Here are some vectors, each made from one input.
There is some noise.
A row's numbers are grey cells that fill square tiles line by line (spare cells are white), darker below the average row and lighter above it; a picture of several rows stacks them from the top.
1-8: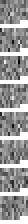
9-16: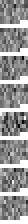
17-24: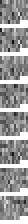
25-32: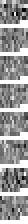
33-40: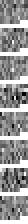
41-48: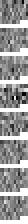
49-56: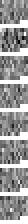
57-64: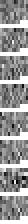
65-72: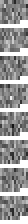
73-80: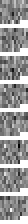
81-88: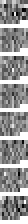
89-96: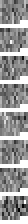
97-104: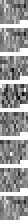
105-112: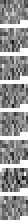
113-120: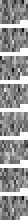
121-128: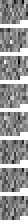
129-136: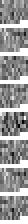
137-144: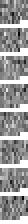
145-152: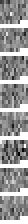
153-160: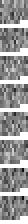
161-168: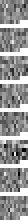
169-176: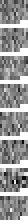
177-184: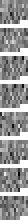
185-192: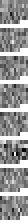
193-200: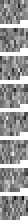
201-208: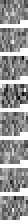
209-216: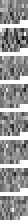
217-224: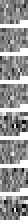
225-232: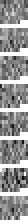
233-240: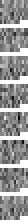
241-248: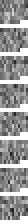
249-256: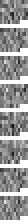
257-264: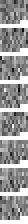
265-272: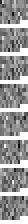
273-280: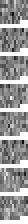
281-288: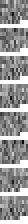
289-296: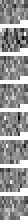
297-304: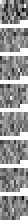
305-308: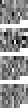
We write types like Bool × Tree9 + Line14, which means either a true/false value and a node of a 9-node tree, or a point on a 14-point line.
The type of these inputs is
Bool × (Circle8 + Unit) + Line11.
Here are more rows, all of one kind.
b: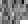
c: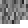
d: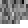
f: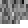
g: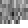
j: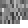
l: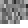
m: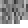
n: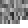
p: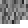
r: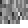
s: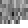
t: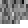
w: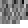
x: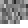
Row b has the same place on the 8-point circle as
d, f, j and t.
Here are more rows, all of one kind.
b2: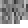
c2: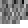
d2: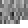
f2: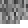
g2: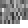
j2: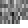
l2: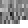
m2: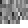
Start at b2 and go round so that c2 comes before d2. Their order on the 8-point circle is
b2, f2, m2, j2, g2, c2, l2, d2.
